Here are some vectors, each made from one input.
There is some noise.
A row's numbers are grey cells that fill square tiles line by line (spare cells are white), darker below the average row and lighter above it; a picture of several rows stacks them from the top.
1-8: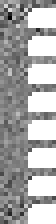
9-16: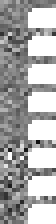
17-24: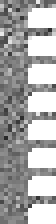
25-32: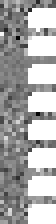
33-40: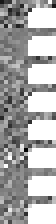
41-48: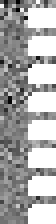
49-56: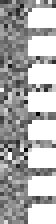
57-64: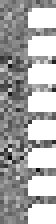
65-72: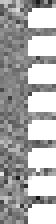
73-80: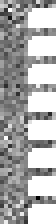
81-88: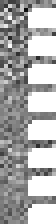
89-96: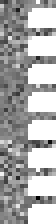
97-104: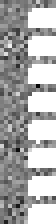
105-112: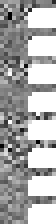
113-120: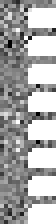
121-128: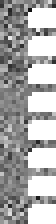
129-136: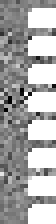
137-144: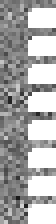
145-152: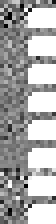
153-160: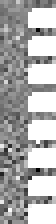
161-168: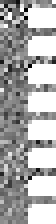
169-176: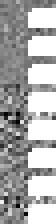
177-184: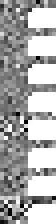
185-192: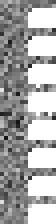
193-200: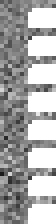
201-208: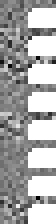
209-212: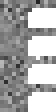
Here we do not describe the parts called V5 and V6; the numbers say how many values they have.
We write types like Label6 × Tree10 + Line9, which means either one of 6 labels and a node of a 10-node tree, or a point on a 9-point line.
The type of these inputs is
Bool × (Circle8 × V6 + V5) × Tree8.
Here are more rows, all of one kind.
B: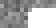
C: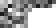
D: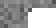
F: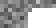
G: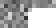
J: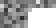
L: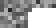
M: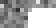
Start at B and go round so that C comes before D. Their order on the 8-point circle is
B, F, G, M, L, C, D, J.
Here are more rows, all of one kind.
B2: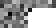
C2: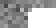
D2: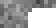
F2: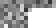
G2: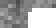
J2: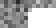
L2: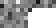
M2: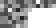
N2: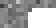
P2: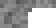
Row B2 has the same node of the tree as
C2, J2 and L2.
